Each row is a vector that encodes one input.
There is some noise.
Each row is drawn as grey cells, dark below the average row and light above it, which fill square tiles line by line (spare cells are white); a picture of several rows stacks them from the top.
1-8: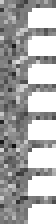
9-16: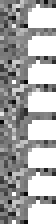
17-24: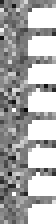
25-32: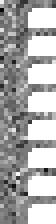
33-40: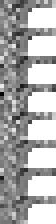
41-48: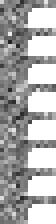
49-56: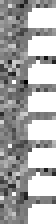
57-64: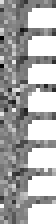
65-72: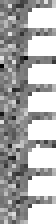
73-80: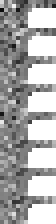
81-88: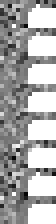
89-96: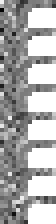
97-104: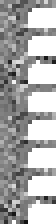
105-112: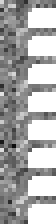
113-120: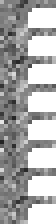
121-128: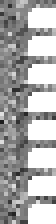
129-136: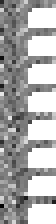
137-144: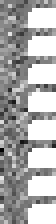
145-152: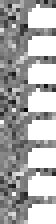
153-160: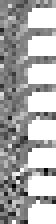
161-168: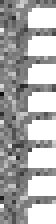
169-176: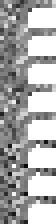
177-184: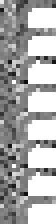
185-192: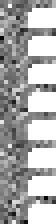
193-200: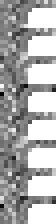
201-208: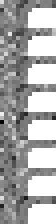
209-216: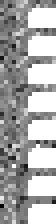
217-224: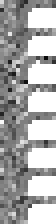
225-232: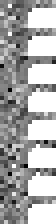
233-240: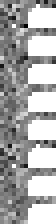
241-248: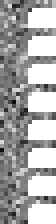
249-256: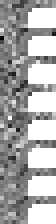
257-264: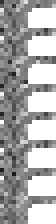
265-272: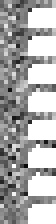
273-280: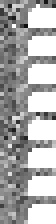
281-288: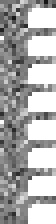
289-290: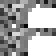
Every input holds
a point on a 10-point line and a true/false value.
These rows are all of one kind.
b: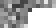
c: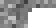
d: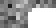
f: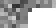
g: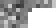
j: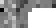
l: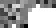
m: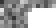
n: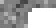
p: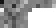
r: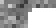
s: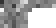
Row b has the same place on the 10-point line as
f, g, p and s.
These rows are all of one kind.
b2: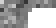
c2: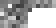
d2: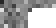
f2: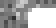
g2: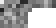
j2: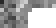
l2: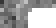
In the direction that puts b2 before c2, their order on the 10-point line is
g2, b2, f2, l2, j2, c2, d2.
